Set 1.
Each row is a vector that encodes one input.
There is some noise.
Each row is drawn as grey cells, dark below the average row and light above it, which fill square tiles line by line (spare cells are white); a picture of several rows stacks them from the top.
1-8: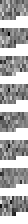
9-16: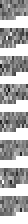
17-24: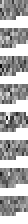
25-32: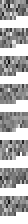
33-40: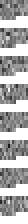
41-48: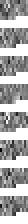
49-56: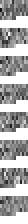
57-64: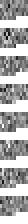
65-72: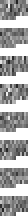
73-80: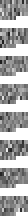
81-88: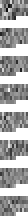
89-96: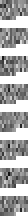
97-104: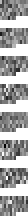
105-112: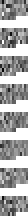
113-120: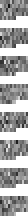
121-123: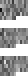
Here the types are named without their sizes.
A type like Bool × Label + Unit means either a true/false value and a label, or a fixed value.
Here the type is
(Bool × Bool × Bool + Unit) × Line.
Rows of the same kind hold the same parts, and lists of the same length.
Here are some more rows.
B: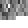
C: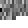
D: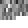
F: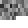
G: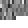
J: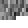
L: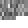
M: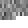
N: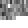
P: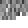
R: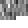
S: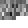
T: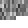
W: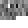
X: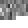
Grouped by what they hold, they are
B, D, F, J, L, M, N, P, R, S, W, X
C, G, T

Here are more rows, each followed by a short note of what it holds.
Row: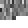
a point on a line
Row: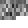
a point on a line and three true/false values
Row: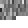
a point on a line
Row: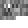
a point on a line and three true/false values
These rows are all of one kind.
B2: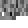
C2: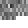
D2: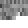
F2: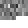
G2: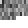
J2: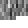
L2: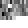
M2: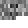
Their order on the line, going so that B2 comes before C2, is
J2, L2, B2, F2, M2, C2, G2, D2.
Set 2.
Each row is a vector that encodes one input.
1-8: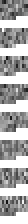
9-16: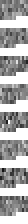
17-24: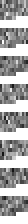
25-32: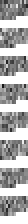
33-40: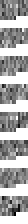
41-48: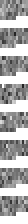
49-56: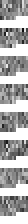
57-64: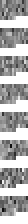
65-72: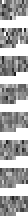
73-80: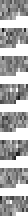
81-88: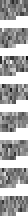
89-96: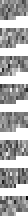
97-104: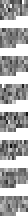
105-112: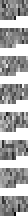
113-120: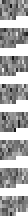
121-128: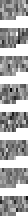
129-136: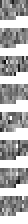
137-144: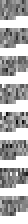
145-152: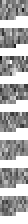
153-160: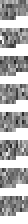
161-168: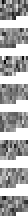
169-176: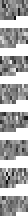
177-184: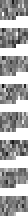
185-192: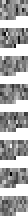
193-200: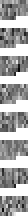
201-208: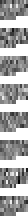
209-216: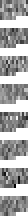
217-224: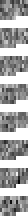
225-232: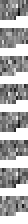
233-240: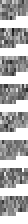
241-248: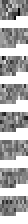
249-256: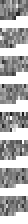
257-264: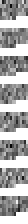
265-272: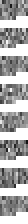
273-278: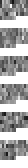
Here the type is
Bool × Circle18.
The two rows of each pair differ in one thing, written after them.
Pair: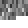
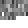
the true/false value
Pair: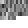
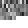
the place on the 18-point circle
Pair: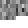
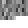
the true/false value
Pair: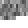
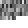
the place on the 18-point circle
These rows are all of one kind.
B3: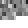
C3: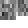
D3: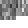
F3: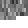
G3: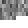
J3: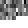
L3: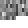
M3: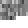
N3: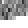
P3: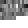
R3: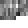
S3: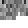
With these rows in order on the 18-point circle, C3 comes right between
M3 and R3.
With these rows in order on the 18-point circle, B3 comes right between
D3 and J3.
